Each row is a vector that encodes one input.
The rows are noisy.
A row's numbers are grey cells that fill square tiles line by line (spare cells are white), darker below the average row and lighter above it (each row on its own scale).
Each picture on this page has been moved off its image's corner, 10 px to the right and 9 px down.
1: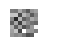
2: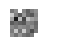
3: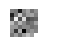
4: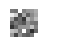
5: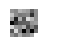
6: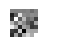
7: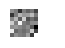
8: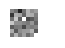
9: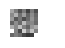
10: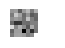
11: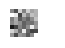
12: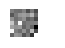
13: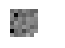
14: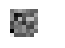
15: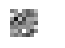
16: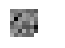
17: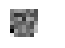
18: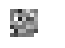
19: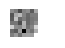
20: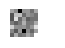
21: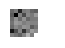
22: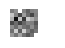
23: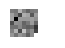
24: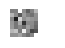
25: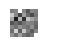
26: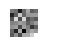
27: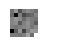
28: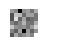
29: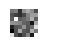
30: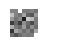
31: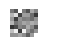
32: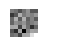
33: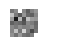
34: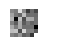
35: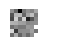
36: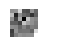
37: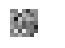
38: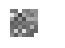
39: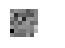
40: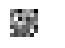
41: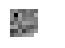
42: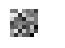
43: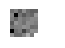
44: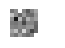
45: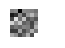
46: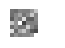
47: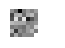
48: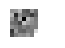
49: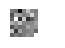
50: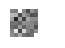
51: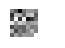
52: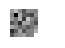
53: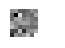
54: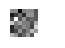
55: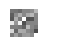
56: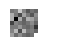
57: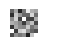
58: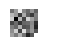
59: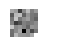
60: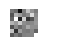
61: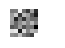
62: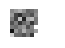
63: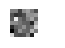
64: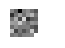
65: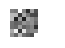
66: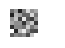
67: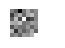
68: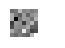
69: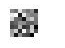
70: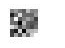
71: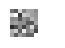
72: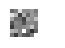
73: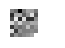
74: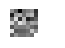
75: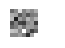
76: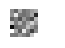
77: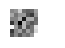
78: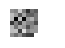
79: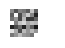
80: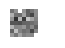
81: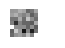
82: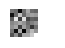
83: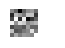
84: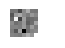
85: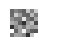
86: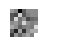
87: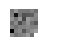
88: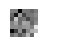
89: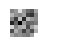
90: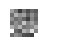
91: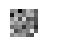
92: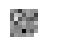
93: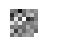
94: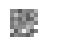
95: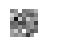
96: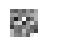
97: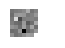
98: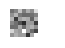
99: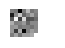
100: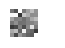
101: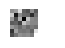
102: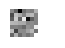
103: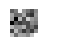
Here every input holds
one of 6 labels, together with either a point on a 6-point line, or a point on a 7-point line.
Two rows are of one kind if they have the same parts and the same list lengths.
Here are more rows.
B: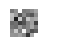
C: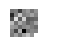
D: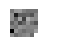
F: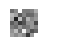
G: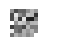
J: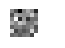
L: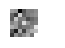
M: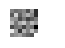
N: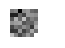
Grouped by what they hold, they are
B, F, G, J, M
C, D, L, N

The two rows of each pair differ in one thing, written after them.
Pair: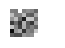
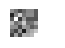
the label
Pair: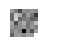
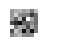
the label
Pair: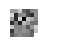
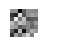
the label
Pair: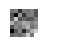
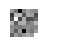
the place on the 6-point line
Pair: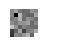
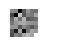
the label
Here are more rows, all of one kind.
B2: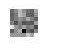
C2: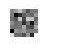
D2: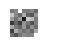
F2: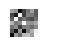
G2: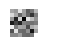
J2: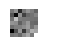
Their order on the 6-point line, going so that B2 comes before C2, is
G2, B2, D2, F2, J2, C2.
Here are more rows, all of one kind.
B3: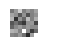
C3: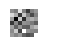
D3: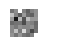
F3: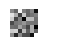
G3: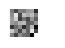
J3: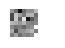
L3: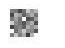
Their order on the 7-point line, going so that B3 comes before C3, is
B3, D3, L3, J3, C3, G3, F3.
